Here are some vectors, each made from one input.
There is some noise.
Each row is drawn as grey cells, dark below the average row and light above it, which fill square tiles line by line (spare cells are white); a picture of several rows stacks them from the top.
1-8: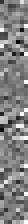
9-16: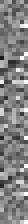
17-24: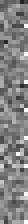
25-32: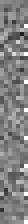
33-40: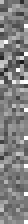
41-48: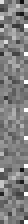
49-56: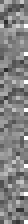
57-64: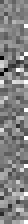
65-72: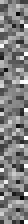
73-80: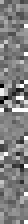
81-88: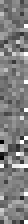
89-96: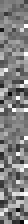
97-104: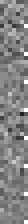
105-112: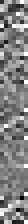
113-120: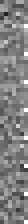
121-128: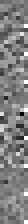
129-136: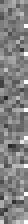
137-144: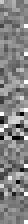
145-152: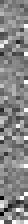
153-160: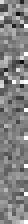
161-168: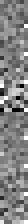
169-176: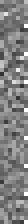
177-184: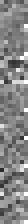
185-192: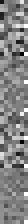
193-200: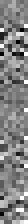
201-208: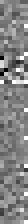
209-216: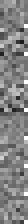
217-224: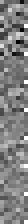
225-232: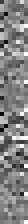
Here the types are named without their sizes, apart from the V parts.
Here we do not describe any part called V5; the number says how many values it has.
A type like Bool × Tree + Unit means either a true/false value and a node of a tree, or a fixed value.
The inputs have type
Bool × Circle × (List(V5) + Tree).
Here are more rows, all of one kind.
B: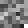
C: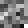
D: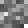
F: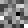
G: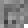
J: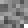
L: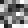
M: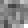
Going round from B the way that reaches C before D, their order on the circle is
B, C, L, J, F, G, D, M.
